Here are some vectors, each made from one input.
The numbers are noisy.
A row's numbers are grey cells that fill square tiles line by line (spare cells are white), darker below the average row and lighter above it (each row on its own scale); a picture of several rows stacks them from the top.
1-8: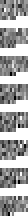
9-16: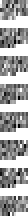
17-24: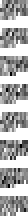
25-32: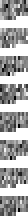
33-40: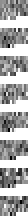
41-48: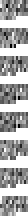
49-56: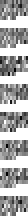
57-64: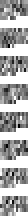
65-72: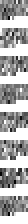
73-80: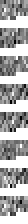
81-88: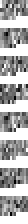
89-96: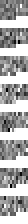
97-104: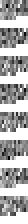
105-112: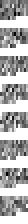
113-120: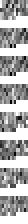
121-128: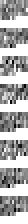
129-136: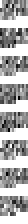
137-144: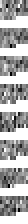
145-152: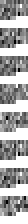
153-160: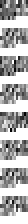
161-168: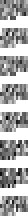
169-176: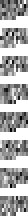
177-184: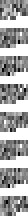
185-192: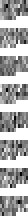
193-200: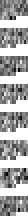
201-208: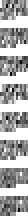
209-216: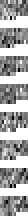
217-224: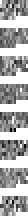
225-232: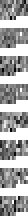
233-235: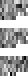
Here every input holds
a list of up to two points on a 9-point line.
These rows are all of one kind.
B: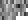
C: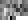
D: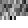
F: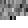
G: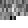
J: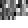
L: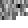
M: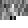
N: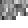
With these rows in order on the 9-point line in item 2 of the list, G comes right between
F and J.
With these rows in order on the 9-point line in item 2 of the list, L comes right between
B and J.
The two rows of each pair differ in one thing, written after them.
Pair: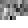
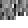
the place on the 9-point line in item 1 of the list
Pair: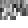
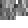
the place on the 9-point line in item 1 of the list
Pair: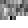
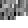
the place on the 9-point line in item 1 of the list
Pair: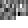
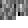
the place on the 9-point line in item 2 of the list
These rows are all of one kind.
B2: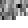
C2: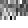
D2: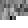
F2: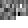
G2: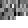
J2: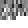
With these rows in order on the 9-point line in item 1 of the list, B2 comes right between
G2 and J2.
